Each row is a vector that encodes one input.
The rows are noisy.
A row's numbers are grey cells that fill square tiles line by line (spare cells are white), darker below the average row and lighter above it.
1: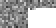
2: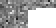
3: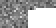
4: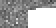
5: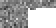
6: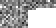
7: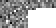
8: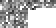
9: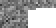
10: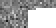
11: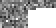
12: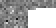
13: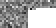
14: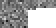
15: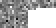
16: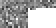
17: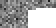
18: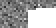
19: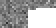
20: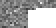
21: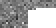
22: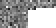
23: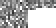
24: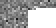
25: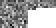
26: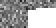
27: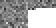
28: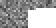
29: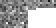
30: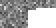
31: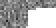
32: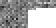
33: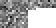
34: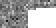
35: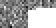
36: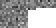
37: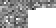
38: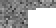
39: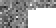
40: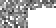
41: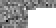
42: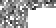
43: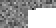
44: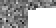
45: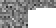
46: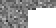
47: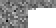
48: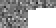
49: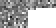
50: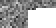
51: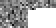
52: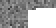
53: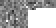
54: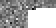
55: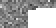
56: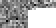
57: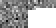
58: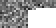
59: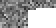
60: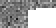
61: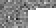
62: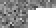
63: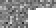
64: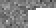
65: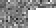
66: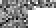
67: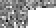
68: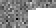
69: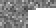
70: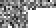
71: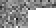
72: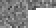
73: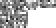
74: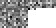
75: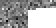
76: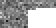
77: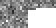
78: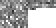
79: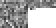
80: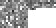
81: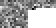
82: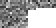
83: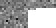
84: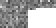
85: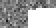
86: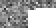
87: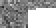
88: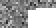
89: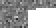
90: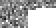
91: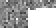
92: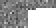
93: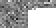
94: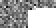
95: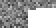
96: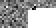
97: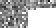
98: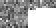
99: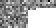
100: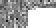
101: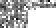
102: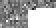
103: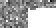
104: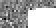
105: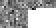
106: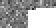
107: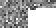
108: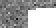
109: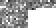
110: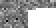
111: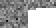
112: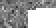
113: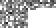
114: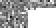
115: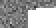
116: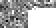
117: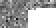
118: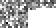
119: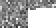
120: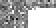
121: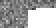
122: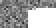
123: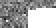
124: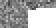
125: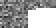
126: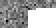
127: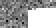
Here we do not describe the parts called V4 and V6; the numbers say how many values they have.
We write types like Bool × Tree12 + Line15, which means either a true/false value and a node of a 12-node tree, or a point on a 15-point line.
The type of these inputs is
(Bool × V4 + V6) × Line5.
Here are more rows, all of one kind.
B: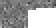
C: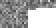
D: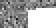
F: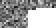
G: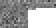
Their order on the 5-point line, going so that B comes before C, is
G, B, D, C, F.
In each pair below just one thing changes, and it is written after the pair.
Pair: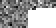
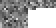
the place on the 5-point line
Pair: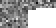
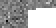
the place on the 5-point line
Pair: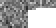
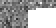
the value of V4
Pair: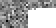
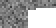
the value of V4
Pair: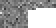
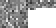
the value of V4
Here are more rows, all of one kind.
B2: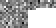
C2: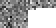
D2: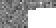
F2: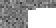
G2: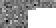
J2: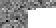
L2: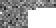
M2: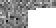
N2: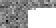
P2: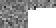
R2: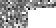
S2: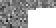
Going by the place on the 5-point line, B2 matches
G2 and L2.
